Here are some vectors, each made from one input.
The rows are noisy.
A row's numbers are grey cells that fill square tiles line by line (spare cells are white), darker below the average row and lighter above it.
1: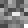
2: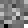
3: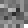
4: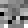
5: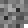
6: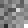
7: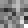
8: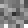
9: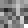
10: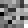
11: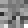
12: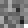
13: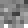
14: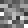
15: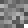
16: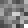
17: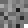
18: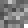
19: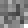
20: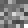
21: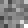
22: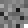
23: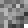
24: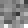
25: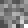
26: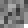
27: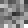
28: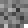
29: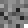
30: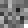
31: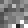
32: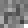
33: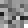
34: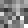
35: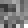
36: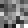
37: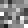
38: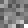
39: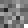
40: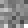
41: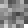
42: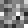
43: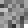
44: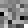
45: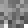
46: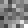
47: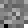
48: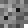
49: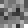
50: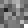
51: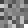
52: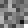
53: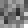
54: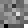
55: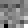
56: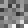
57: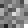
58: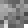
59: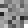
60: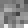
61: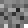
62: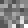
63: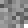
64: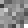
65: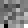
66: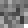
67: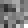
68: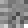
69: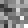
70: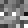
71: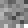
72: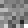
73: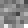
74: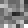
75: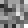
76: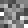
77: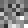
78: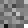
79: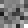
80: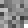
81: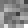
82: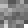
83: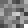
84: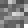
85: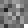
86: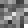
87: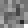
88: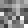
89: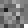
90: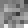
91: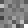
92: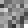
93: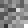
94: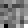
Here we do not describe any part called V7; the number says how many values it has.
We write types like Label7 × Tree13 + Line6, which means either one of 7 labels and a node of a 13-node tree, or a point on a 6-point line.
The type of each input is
Bool × (Line5 + V7).
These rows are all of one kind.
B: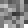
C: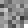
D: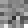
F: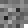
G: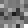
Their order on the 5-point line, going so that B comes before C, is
F, G, B, D, C.
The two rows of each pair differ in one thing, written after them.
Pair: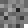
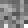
the place on the 5-point line
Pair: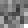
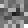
the true/false value
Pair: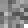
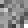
the true/false value
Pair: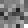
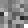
the place on the 5-point line
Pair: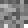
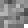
the place on the 5-point line
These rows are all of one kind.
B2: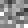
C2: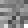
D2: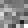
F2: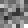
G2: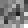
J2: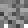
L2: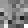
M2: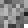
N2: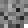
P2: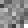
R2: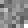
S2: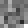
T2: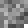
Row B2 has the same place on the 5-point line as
M2, P2, R2 and T2.
